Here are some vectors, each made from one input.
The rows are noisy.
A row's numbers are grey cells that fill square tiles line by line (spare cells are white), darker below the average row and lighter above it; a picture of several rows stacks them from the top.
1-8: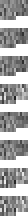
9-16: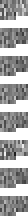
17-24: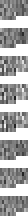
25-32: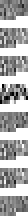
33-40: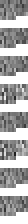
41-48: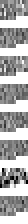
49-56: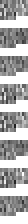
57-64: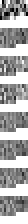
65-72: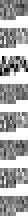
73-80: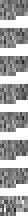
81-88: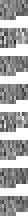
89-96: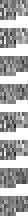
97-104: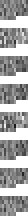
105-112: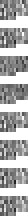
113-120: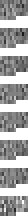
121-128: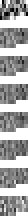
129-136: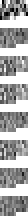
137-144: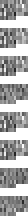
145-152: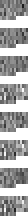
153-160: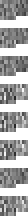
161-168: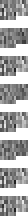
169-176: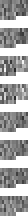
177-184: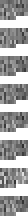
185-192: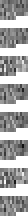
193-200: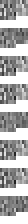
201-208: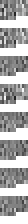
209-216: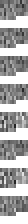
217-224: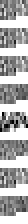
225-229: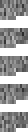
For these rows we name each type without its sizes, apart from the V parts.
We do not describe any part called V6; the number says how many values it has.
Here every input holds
a list of items, each a true/false value and a value of V6.
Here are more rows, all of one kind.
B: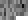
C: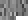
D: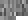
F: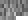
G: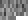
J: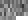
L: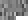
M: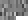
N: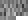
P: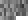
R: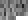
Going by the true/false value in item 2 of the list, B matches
P and R.
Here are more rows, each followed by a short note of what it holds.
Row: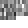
a list of one item
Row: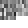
a list of one item
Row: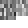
a list of one item
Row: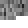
a list of two items
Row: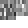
a list of one item
